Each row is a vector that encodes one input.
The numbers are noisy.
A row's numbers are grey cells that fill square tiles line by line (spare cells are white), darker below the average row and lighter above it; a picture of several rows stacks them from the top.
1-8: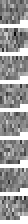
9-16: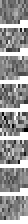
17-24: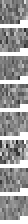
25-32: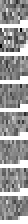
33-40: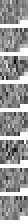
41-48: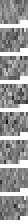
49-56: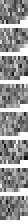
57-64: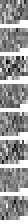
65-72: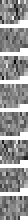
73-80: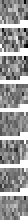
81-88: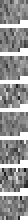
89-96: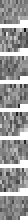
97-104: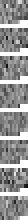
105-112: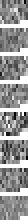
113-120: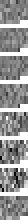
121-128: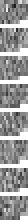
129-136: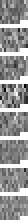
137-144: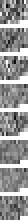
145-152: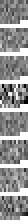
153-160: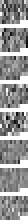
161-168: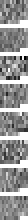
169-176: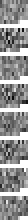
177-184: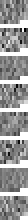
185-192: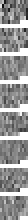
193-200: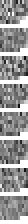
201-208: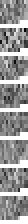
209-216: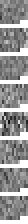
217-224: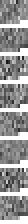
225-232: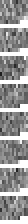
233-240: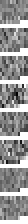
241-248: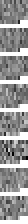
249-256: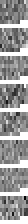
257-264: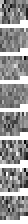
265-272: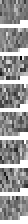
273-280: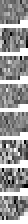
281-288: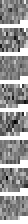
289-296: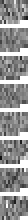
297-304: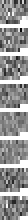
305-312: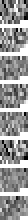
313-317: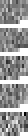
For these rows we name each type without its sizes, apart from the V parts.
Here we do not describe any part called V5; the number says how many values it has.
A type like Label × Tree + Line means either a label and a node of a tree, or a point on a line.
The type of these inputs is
List(Bool × V5).
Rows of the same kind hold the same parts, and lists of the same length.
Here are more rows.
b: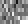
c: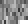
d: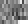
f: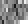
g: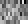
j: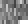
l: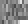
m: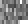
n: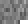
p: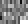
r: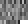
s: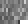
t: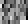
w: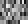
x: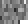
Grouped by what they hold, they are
b, c, g
d, f, j, l, m
n, p, r, s, w, x
t

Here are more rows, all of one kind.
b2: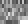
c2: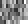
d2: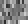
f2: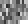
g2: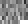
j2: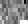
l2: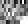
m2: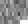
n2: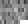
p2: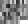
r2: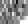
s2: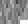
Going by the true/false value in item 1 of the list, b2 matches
c2, g2, p2 and r2.
